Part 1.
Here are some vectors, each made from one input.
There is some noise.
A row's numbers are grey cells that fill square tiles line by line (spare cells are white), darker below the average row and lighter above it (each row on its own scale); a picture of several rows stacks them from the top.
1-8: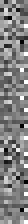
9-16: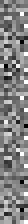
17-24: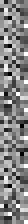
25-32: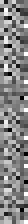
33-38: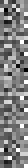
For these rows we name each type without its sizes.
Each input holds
a point on a line and a true/false value.
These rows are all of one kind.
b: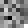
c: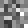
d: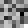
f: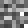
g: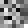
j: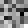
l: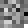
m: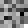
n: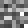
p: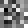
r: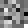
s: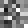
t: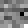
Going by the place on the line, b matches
c and g.
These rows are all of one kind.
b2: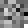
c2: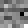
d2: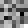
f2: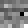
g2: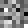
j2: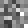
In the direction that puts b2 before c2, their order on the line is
b2, g2, j2, d2, c2, f2.
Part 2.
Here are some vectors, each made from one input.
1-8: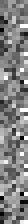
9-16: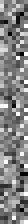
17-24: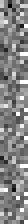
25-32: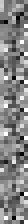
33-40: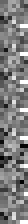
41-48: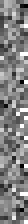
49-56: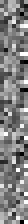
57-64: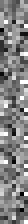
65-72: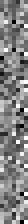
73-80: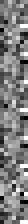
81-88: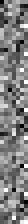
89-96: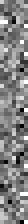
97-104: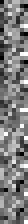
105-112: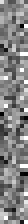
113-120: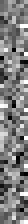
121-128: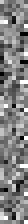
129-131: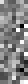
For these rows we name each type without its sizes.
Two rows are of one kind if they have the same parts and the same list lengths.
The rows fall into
2 kinds.
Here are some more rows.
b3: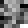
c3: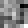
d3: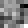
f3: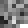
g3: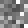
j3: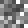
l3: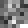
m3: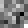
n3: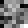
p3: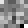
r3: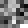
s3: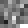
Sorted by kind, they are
b3, c3, d3, f3, l3, m3, n3, r3, s3
g3, j3, p3

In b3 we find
a node of a tree.
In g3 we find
a label.
